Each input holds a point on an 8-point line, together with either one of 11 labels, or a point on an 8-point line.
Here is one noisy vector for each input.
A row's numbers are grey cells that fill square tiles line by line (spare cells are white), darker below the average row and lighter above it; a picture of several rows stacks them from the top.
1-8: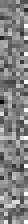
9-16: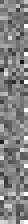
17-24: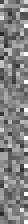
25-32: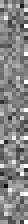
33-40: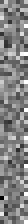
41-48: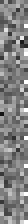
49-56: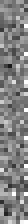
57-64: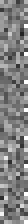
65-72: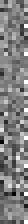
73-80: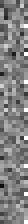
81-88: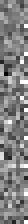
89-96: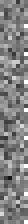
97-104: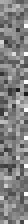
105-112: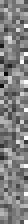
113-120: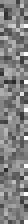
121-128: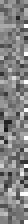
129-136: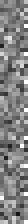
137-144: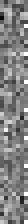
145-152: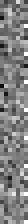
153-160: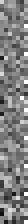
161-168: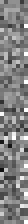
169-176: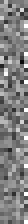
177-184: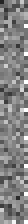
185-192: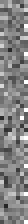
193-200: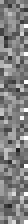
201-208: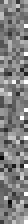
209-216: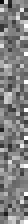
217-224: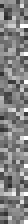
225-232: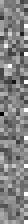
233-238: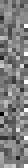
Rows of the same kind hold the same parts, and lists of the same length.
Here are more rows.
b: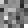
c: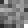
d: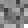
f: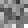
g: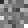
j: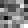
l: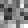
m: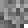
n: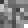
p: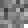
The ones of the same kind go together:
b, c, j, m, n
d, f, g, l, p

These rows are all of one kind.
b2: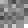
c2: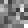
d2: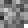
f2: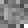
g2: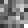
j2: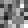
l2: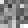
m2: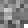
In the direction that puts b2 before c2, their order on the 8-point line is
l2, j2, d2, b2, f2, g2, m2, c2.
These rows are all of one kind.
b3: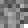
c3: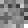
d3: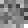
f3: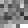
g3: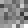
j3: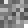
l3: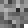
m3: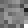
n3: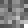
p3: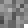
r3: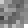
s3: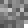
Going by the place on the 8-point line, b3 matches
c3, d3 and g3.
